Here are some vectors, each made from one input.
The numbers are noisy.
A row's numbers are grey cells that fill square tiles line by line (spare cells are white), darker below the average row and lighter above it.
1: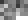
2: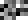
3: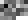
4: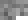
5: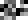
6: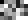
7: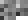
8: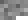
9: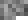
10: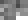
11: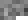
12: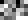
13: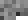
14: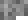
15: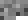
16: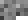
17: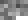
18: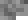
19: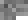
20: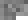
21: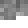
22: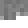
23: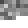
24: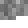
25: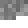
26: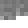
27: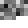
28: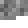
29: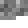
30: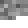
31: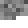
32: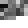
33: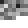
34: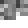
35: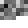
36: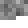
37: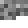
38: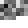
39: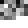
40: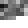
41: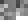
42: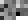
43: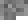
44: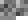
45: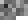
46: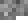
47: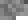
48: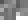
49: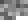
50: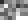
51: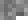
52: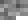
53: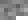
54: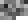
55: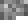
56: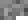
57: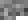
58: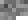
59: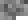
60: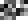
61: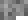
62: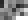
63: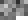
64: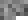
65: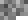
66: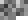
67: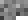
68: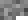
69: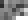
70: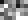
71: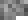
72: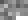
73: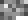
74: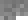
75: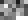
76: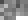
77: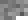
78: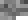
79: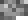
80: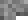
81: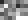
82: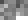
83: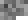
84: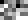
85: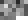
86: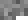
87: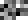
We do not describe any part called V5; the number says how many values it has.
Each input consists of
a list of up to two items, each a true/false value and a value of V5.
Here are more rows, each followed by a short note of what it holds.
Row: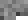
a list of one item
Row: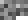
a list of one item
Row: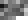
the empty list
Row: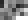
the empty list
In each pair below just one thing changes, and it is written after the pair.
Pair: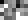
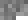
the value of V5 in item 2 of the list
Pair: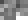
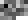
the true/false value in item 2 of the list
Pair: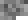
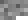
the true/false value in item 1 of the list
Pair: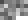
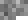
the true/false value in item 2 of the list
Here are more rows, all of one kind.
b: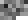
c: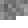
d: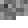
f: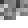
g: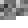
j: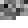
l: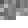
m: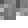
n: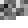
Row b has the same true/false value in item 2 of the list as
j, l and m.
